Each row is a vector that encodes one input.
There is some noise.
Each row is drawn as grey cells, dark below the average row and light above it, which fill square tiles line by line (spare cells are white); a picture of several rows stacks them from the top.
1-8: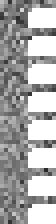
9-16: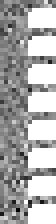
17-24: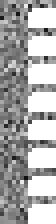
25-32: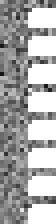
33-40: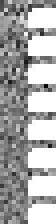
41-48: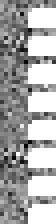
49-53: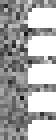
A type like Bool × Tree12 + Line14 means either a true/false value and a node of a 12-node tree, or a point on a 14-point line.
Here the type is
Label4 × (Tree8 + Unit).
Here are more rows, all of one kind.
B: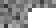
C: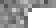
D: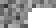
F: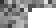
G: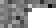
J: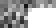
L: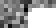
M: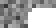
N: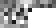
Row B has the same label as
D, G and M.
